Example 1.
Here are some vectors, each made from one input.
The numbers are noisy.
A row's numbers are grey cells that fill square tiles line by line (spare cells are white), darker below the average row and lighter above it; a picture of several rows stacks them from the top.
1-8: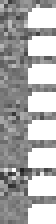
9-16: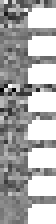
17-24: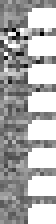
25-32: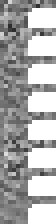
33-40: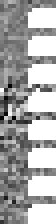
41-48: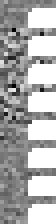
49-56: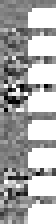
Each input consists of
a list of up to two points on a 5-point line.
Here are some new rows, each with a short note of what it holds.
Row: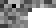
the empty list
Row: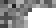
the empty list
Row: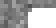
a list of two items
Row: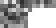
a list of two items
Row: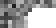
the empty list
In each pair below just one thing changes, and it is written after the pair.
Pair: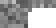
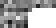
the place on the 5-point line in item 1 of the list
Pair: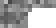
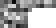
the place on the 5-point line in item 2 of the list
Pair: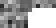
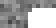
the place on the 5-point line in item 2 of the list
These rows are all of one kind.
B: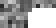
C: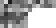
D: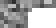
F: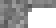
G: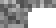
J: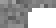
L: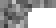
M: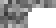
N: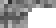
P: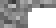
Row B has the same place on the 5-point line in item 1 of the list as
C, G and P.
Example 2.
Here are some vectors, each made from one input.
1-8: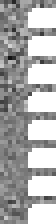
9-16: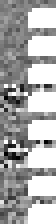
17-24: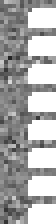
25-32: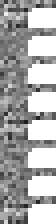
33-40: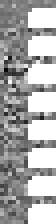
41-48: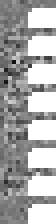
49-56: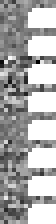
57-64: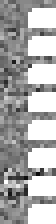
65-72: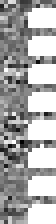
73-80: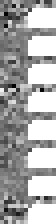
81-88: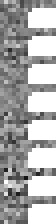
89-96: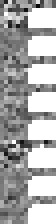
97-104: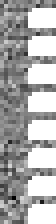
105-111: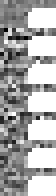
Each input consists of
a list of up to two points on a 13-point line.
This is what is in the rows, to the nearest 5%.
All of them are lists of up to two points on a 13-point line: about 10% are empty, 30% hold one and 65% two.
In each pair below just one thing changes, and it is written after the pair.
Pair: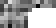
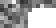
the place on the 13-point line in item 1 of the list
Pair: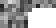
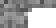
the place on the 13-point line in item 1 of the list
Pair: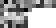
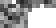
the place on the 13-point line in item 2 of the list
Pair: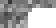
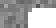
the place on the 13-point line in item 1 of the list
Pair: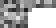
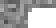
the place on the 13-point line in item 2 of the list
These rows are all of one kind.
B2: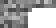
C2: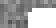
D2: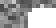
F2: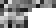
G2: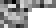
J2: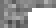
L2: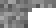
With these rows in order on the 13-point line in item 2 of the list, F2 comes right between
C2 and D2.
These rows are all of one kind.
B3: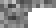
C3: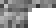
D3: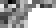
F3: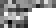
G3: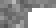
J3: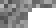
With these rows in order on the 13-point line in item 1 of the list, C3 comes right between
B3 and D3.
